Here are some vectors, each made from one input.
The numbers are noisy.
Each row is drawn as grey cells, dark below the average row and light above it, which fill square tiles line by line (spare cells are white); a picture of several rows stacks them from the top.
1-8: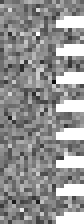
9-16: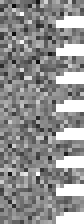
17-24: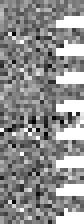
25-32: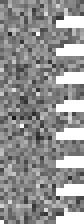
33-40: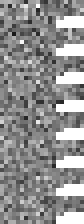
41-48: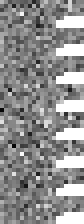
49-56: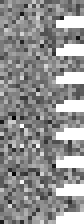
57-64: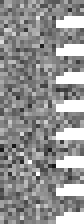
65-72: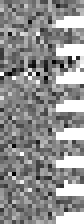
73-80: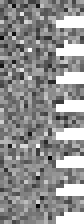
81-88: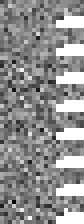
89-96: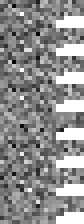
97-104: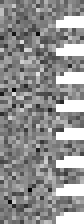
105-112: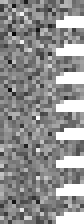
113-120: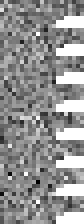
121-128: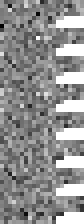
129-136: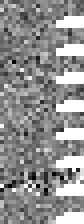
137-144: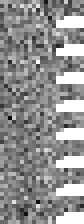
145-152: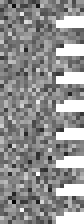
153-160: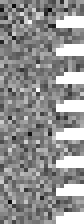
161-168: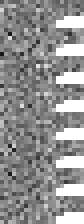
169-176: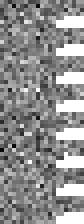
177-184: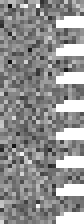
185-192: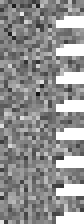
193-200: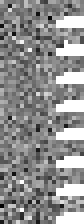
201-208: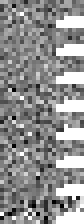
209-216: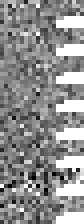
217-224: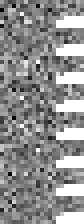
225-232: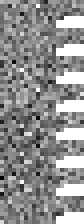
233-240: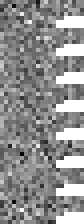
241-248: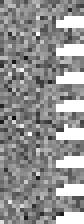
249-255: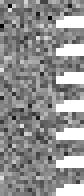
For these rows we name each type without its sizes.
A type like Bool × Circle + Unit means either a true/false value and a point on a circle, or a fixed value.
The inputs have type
List(Line).
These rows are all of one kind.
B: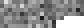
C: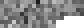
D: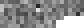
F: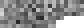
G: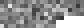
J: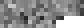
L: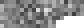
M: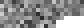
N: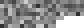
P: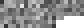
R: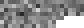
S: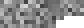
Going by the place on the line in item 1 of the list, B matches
P and S.
